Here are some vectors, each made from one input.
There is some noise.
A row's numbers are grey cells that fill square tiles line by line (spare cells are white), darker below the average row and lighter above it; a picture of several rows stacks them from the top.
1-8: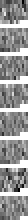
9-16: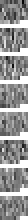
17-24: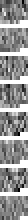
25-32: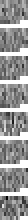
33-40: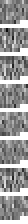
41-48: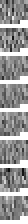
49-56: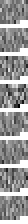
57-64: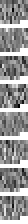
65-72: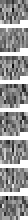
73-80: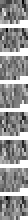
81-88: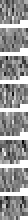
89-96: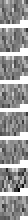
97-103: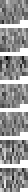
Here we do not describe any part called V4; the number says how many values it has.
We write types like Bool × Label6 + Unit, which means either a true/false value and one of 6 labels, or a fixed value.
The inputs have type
Bool × Circle6 + Label5 × V4 + Unit.
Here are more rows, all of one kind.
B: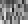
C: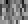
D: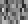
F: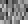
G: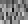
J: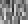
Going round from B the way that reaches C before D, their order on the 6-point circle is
B, J, C, D, F, G.
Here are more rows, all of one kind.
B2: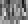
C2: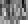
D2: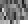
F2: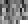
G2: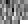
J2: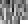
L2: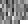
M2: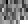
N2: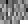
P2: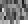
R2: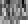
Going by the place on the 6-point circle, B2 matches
C2, J2 and R2.
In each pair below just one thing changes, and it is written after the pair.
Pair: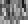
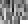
the true/false value
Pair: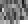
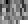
the place on the 6-point circle
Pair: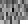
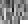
the place on the 6-point circle
